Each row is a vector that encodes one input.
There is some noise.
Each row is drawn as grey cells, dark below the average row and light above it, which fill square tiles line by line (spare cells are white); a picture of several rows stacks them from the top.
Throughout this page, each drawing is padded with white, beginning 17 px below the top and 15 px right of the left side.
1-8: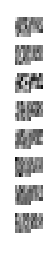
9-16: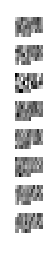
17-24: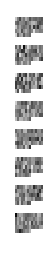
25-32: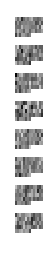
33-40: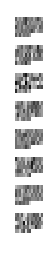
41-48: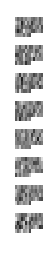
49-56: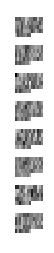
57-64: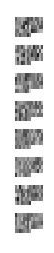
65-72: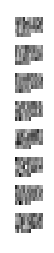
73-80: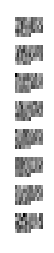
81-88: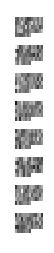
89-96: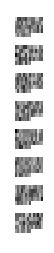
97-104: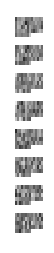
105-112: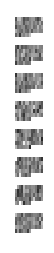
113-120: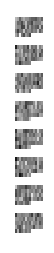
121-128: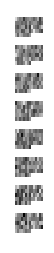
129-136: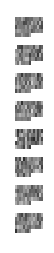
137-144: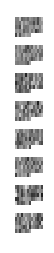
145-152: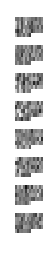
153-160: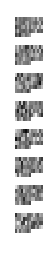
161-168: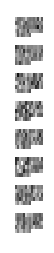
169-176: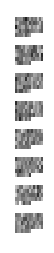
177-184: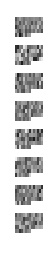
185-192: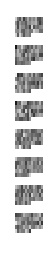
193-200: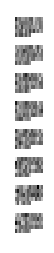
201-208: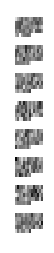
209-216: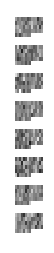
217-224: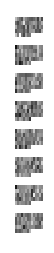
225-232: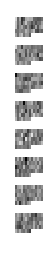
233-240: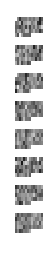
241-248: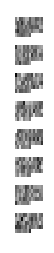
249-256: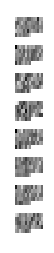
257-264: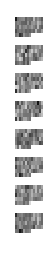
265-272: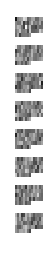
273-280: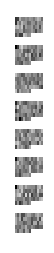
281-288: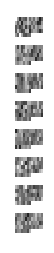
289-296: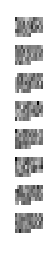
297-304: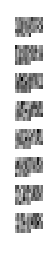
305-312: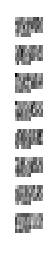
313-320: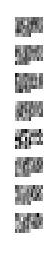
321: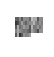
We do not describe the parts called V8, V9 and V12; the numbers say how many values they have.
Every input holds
a point on a 6-point line, a true/false value and a value of V9, together with either a point on a 6-point line and a value of V12, or a value of V8.
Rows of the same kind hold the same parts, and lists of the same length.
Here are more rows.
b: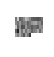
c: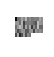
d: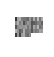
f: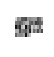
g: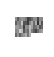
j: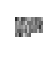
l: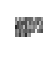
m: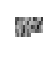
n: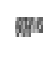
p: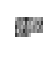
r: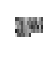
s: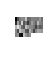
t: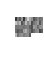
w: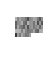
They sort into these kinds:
b, m, n, r, t
c, d, f, g, j, l, p, s, w

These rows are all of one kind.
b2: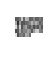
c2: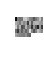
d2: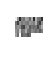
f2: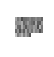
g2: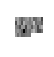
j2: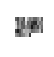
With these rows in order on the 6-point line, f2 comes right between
g2 and j2.
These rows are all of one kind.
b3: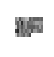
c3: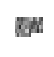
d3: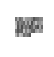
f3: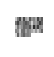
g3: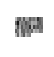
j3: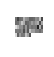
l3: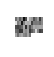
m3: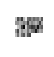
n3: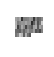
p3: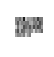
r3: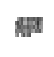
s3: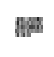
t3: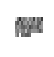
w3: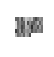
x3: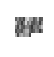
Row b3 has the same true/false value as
d3, l3, w3 and x3.
